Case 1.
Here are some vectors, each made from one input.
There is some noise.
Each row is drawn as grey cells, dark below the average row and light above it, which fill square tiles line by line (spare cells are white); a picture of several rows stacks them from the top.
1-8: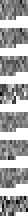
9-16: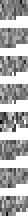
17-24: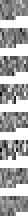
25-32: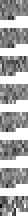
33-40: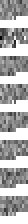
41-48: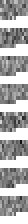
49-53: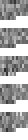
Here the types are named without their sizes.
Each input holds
either a fixed value, or three true/false values.
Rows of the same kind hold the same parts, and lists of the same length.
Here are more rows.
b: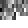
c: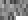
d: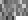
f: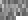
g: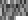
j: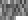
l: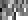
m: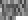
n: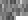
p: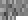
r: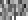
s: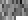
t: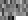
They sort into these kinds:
b, l
c, d, f, g, j, m, n, p, r, s, t

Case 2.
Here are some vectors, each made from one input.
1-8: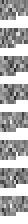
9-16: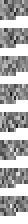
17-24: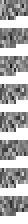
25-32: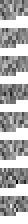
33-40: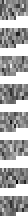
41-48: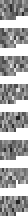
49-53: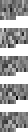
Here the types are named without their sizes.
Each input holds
four true/false values.
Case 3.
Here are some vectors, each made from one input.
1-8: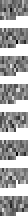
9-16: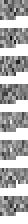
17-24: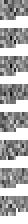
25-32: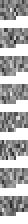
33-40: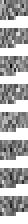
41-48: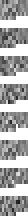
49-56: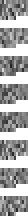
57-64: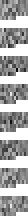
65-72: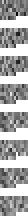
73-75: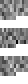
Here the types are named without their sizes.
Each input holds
four true/false values.
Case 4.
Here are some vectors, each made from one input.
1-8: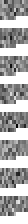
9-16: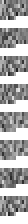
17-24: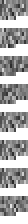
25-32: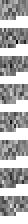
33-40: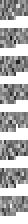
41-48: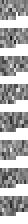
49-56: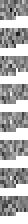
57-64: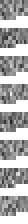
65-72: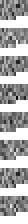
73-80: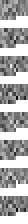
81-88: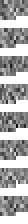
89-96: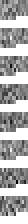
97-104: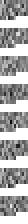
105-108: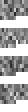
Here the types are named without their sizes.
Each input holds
four true/false values.
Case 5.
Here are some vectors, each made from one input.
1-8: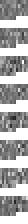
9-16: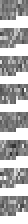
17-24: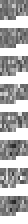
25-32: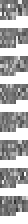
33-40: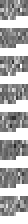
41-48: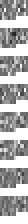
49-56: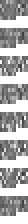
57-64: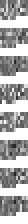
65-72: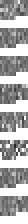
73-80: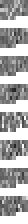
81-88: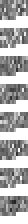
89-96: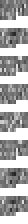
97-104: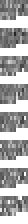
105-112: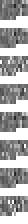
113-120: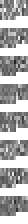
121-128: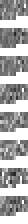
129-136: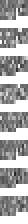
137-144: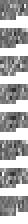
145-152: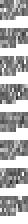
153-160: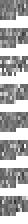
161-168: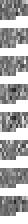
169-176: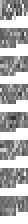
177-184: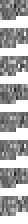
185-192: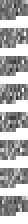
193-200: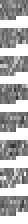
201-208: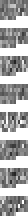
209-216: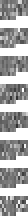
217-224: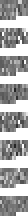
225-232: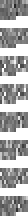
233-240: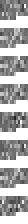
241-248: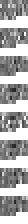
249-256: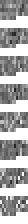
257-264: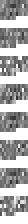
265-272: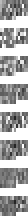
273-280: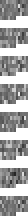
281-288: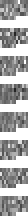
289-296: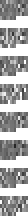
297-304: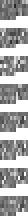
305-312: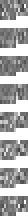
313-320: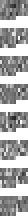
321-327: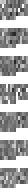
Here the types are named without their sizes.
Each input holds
a point on a line.
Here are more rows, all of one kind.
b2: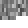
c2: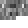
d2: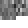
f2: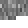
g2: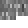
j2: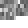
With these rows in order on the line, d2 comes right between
c2 and f2.
